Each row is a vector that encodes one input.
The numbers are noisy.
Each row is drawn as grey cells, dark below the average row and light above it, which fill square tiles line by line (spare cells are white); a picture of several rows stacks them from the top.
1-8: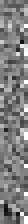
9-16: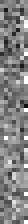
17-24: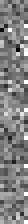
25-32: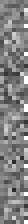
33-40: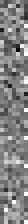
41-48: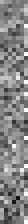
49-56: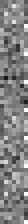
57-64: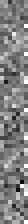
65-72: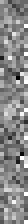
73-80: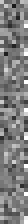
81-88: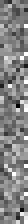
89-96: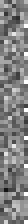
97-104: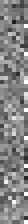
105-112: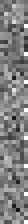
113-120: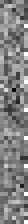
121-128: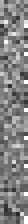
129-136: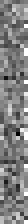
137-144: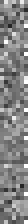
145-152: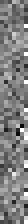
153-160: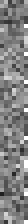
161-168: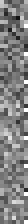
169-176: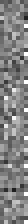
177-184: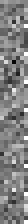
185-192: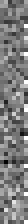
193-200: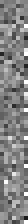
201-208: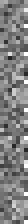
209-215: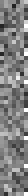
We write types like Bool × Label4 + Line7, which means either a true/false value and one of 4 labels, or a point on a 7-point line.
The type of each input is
(Bool × Bool × Bool + Unit) × Line14 + Line12.
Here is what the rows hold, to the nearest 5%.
About 25% of them hold a point on a 12-point line. The rest hold a point on a 14-point line, together with either a fixed value, or three true/false values.
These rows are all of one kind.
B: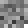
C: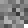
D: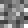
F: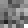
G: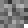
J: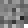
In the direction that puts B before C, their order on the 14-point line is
D, F, B, J, C, G.
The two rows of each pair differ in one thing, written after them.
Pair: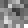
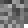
one of the three true/false values
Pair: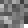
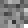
the place on the 14-point line
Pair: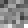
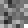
one of the three true/false values
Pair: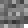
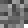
the place on the 14-point line
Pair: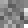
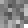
the place on the 14-point line
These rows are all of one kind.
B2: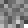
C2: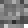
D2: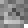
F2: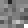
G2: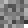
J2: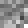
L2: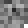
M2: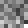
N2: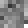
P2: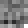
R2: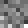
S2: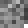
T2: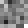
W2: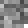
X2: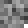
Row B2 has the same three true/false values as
F2, L2, T2 and X2.
